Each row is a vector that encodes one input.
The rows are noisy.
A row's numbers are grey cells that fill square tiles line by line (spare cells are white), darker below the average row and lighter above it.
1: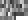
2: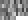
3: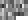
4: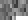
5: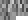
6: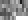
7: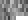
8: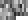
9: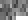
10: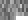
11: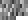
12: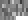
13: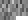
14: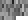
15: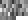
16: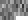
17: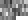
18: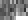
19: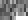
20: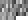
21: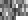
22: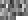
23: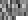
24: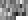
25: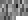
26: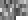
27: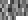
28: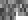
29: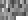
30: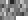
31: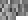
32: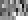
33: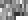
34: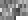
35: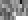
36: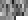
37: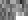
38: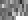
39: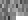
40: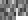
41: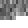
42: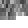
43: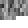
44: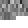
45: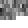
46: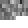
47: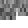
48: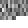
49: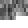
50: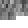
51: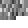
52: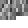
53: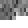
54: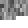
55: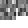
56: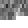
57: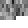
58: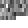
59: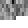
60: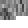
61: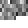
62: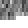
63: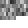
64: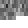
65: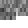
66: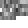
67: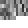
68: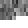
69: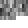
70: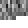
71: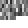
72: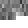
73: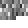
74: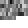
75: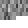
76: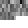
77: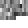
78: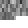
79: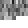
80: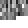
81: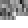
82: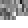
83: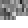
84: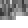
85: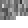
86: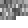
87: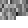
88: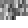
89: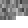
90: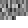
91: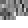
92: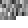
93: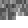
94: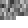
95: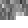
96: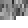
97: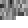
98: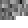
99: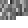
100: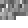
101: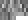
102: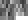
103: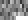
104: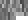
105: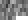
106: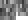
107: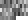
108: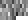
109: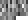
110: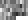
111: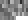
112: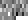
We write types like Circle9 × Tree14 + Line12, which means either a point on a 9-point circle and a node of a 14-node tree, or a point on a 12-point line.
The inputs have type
Bool × (Line7 + Tree8).
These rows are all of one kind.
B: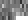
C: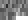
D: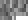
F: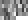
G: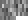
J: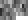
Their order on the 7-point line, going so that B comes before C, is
F, G, B, C, J, D.
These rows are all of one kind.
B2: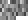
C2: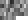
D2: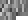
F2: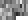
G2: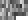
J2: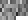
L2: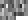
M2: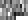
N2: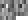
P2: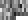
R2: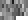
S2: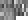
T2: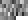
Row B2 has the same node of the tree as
D2 and J2.
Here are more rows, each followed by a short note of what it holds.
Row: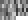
a point on a 7-point line and a true/false value
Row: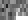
a point on a 7-point line and a true/false value
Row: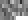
a point on a 7-point line and a true/false value
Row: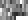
a node of an 8-node tree and a true/false value
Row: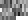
a node of an 8-node tree and a true/false value
